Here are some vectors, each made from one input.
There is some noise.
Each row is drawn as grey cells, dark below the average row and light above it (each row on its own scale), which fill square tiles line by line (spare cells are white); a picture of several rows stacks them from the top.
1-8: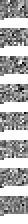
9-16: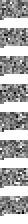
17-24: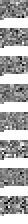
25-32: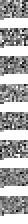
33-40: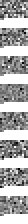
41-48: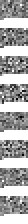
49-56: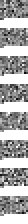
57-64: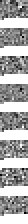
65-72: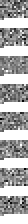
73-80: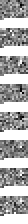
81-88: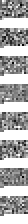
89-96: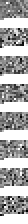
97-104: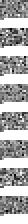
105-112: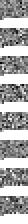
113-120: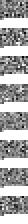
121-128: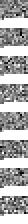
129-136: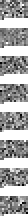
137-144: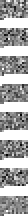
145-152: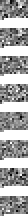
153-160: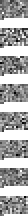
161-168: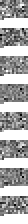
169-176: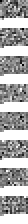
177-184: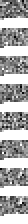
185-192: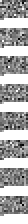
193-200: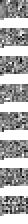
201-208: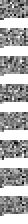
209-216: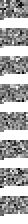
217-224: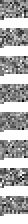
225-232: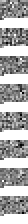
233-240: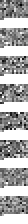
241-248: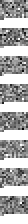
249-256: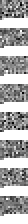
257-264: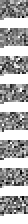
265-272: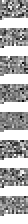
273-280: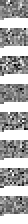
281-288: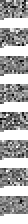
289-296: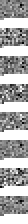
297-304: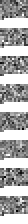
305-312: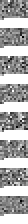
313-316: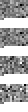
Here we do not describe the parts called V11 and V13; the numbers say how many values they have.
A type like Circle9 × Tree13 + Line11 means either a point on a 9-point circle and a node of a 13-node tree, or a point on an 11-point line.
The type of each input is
Bool × (Line8 + V13) + V11.
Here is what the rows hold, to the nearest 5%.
About 60% of them hold a true/false value, together with either a point on an 8-point line, or a value of V13. The rest hold a value of V11.
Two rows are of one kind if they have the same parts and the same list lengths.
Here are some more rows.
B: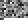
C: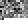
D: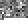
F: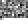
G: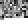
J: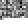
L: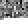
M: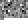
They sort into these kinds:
B, F, J, L
C, D, G
M

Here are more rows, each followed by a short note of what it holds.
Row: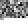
a value of V11
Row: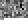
a value of V11
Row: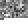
a true/false value and a value of V13
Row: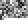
a value of V11
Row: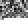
a point on an 8-point line and a true/false value
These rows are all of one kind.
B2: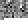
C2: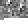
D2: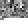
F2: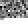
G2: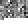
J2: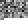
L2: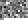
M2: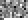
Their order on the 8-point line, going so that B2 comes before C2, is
F2, D2, J2, B2, M2, G2, C2, L2.
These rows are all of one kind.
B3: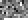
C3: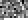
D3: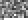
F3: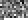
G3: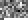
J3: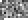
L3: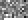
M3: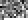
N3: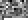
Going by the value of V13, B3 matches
C3, F3 and G3.
